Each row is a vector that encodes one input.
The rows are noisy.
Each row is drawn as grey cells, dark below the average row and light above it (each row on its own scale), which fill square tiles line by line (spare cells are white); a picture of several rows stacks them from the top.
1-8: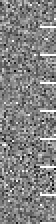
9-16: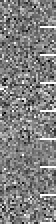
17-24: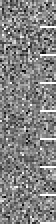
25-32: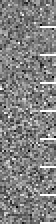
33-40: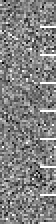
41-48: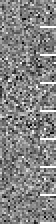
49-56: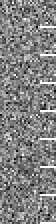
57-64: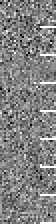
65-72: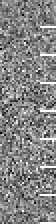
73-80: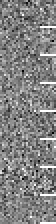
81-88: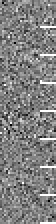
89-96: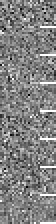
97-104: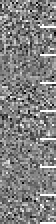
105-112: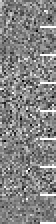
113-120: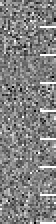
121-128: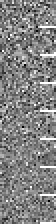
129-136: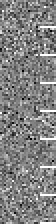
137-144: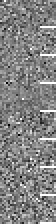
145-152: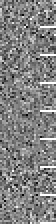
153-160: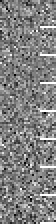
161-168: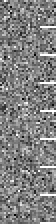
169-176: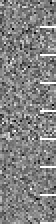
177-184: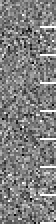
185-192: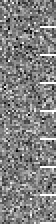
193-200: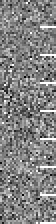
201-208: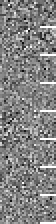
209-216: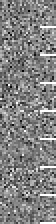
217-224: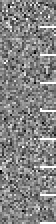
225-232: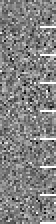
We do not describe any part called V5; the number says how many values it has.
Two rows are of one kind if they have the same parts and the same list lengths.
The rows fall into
4 kinds.
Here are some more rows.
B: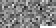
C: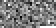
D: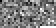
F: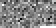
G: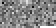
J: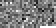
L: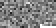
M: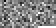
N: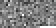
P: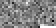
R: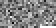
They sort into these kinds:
B, J, P
C, D, N
F, G, M
L, R

